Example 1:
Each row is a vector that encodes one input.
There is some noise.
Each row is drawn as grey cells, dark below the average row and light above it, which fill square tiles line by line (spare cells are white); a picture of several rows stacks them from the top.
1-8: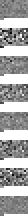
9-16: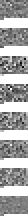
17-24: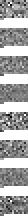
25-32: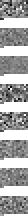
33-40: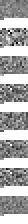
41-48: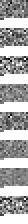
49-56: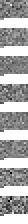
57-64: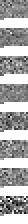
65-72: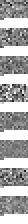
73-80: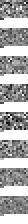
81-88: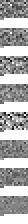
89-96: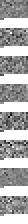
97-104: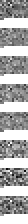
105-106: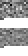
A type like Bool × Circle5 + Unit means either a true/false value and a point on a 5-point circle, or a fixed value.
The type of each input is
Bool × Bool × Bool + Unit.
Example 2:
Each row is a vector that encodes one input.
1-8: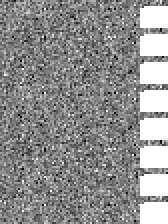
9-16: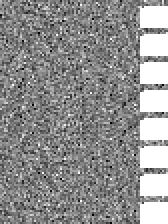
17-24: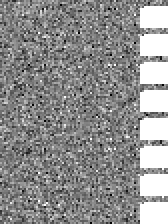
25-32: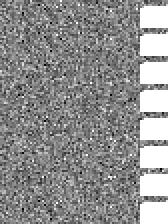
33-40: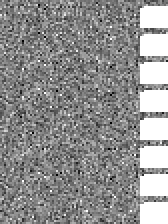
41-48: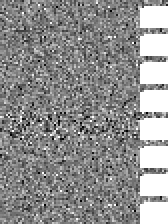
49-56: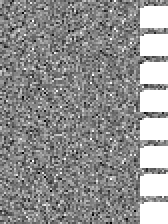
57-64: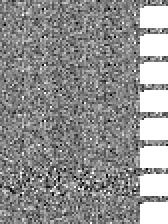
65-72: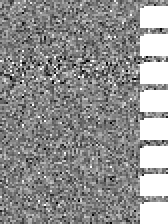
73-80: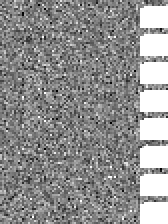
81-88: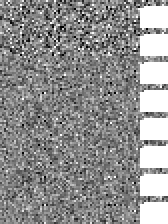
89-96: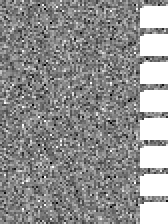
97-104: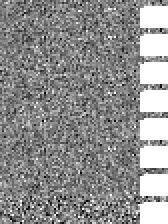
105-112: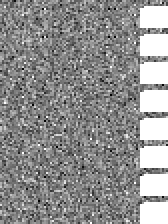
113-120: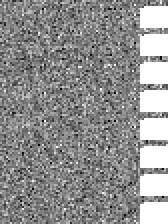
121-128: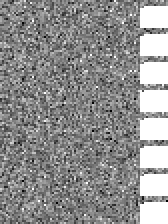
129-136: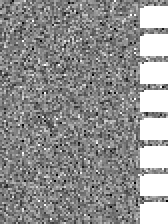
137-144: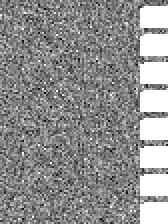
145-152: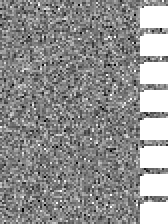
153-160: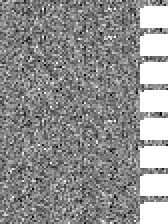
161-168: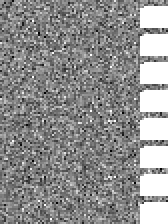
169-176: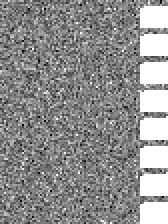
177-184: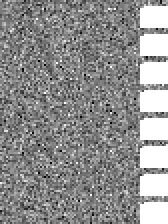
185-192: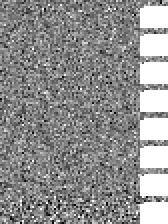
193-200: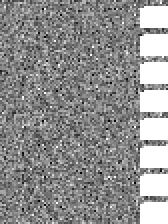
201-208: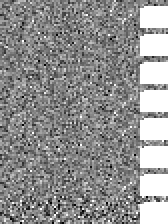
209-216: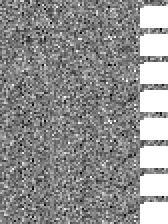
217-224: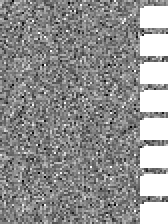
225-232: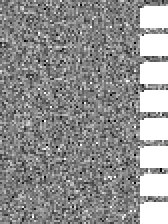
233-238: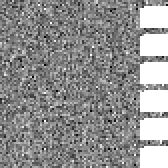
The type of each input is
Bool × Bool × Bool + Unit.
